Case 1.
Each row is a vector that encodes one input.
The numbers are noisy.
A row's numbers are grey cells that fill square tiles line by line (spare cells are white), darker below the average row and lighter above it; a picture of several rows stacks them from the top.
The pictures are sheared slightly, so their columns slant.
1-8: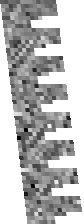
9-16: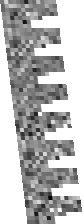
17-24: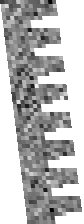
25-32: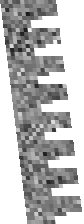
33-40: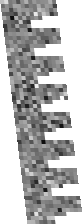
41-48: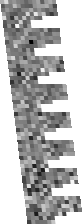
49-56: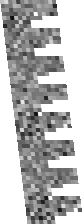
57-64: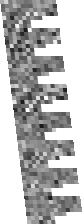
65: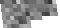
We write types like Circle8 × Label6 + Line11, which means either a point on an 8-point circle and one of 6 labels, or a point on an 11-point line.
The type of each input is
List2(Line5).
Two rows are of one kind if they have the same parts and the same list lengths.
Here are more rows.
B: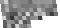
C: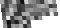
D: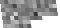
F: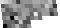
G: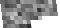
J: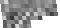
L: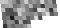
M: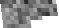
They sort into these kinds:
B, F, J, L
C
D, G, M

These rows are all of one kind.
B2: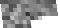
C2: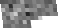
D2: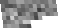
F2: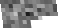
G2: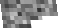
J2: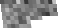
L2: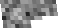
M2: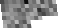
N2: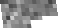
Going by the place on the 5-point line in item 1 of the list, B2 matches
C2, F2 and G2.
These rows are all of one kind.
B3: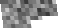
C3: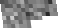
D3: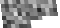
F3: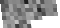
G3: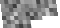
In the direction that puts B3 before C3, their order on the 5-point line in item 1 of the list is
F3, B3, C3, G3, D3.
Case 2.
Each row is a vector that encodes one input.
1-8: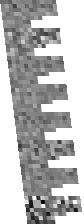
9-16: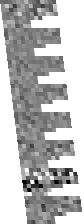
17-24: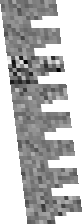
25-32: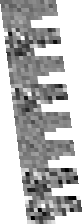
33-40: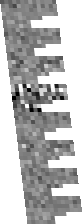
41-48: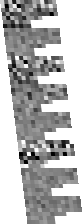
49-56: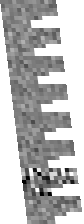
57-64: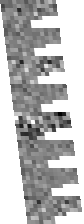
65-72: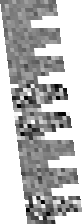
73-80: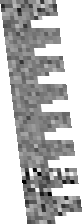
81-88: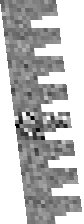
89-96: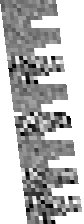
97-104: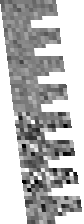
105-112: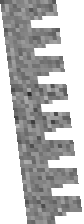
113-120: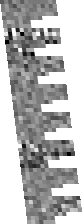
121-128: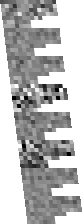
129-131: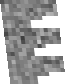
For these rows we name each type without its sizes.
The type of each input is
Bool × Bool × Bool × Bool + Line.
